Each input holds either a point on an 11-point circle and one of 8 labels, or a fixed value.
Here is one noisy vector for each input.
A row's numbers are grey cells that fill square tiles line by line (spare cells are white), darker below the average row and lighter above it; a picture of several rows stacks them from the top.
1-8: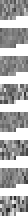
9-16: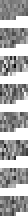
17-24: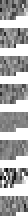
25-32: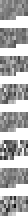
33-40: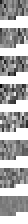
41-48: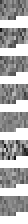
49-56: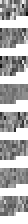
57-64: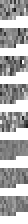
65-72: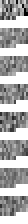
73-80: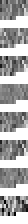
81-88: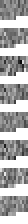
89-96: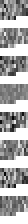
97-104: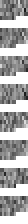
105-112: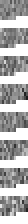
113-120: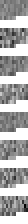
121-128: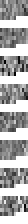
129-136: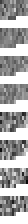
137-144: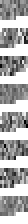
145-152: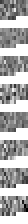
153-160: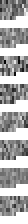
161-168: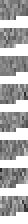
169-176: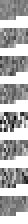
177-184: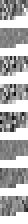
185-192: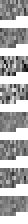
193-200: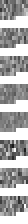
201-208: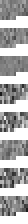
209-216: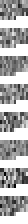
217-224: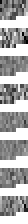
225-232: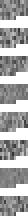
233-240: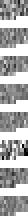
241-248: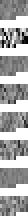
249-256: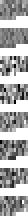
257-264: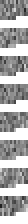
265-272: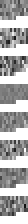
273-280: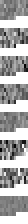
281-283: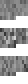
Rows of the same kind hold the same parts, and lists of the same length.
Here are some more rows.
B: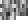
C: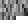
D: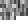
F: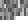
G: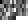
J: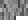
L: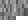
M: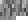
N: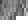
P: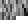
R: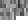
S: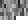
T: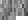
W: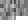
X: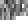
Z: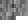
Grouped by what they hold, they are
B, C, D, F, G, J, L, N, P, R, S, T, W, Z
M, X

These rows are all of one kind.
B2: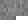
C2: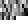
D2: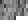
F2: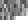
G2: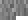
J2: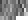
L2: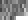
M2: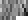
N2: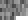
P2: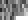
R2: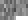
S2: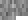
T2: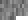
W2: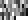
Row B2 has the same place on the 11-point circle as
C2, F2, S2 and W2.
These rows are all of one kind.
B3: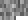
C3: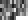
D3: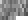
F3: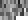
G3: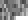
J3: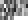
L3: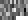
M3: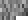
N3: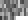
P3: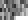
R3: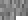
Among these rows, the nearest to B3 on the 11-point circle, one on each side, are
C3 and G3.
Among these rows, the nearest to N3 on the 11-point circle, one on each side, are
G3 and L3.
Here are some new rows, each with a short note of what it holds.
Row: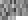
a point on an 11-point circle and one of 8 labels
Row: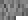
a point on an 11-point circle and one of 8 labels
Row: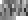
a fixed value
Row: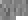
a point on an 11-point circle and one of 8 labels
